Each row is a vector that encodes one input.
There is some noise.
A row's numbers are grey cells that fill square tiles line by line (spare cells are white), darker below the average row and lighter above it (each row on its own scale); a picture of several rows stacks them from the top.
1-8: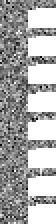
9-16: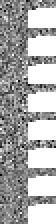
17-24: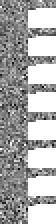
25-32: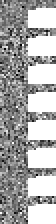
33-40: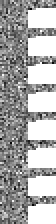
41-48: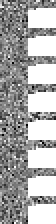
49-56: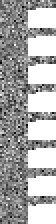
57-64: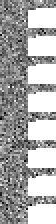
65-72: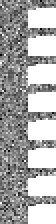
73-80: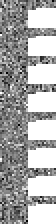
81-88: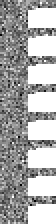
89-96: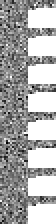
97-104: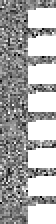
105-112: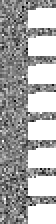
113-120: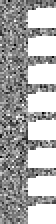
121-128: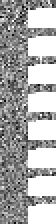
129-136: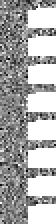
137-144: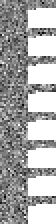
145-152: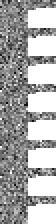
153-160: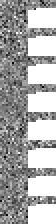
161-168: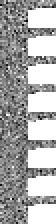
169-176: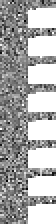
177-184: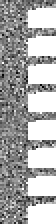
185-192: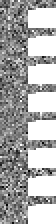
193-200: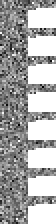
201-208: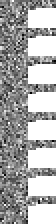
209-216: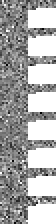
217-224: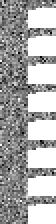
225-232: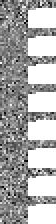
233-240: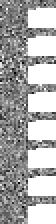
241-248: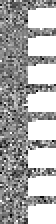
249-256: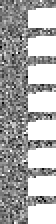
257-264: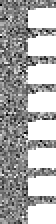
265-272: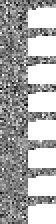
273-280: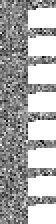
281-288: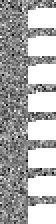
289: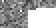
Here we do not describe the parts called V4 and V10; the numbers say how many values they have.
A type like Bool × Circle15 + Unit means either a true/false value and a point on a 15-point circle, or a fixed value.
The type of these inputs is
((Bool × Bool × Bool + V4) × Label6 + Label8) × V10.
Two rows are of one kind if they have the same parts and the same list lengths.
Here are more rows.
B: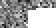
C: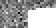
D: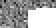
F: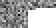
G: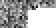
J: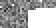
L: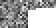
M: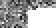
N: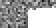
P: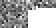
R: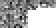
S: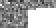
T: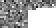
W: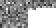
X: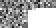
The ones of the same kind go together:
B, G, M, X
C, D, F, J, L, R, T
N, P, S, W

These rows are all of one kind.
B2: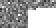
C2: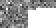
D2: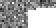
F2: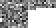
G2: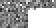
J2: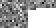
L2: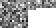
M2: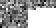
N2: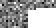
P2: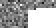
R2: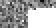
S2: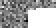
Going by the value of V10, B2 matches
G2, N2 and P2.
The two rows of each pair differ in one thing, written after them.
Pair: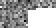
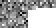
the value of V10
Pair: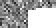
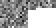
the value of V10
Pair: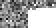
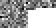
the value of V10
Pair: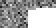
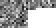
the value of V4
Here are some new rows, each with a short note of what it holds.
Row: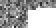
one of 6 labels, a value of V4 and a value of V10
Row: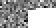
one of 6 labels, a value of V4 and a value of V10
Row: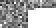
one of 6 labels, three true/false values and a value of V10
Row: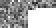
one of 6 labels, a value of V4 and a value of V10
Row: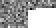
one of 6 labels, a value of V4 and a value of V10
